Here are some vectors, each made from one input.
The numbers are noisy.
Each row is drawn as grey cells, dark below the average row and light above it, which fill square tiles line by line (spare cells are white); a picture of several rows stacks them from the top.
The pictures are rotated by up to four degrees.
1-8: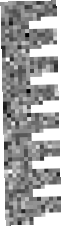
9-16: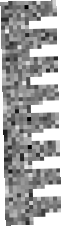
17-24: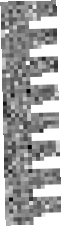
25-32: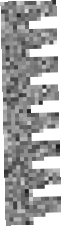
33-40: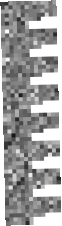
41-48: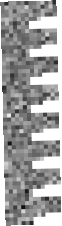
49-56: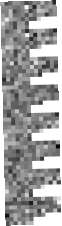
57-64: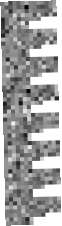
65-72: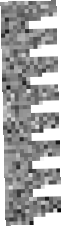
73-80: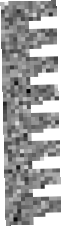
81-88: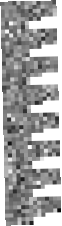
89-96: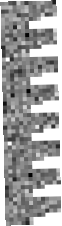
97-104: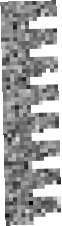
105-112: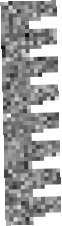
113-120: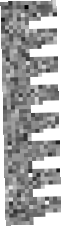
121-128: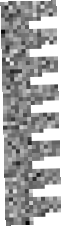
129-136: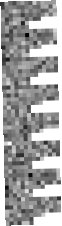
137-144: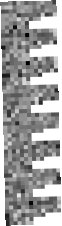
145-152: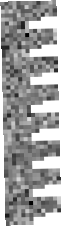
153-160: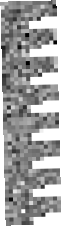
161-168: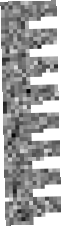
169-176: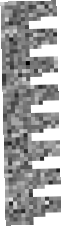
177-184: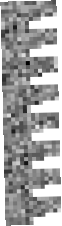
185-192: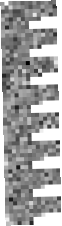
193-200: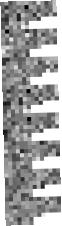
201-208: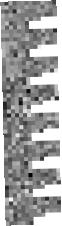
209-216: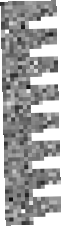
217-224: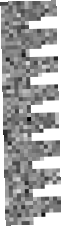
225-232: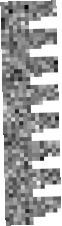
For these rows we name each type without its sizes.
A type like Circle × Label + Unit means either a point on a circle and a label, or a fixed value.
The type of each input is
Line × Line × List(Circle).
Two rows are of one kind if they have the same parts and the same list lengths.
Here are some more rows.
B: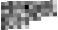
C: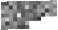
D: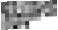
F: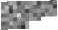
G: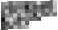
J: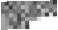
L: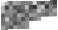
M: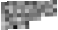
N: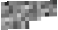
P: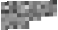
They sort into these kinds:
B, G
C, F
D, J, M, N, P
L

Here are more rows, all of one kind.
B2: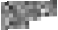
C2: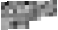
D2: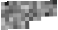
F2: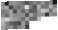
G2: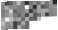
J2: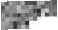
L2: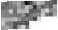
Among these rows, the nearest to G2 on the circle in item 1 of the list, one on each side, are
F2 and L2.
